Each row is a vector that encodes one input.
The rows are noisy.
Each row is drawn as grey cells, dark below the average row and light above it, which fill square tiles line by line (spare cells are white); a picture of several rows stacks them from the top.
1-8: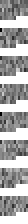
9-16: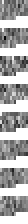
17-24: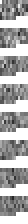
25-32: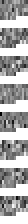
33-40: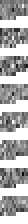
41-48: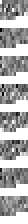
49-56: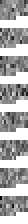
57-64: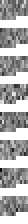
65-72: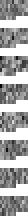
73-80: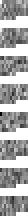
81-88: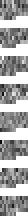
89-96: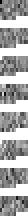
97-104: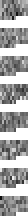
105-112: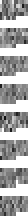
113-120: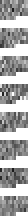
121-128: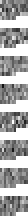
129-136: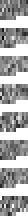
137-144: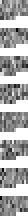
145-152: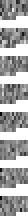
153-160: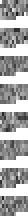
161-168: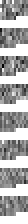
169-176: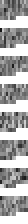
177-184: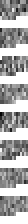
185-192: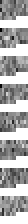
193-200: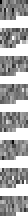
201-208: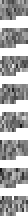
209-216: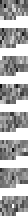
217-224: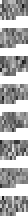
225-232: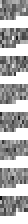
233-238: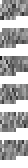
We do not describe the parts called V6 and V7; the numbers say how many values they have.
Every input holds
a point on a 5-point line and a true/false value, together with either a node of a 9-node tree and a value of V6, or a value of V7.
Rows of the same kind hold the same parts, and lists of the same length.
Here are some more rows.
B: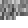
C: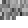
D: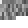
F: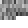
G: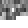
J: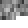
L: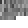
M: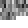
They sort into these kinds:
B, C, D, F, J, L
G, M

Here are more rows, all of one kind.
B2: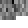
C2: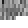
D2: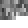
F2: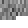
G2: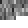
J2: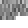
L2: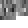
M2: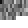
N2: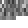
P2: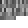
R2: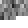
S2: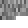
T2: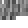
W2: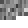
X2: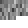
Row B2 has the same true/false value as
N2, P2, R2 and T2.
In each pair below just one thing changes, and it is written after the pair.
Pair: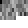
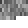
the true/false value
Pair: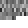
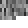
the value of V6
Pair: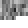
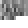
the true/false value
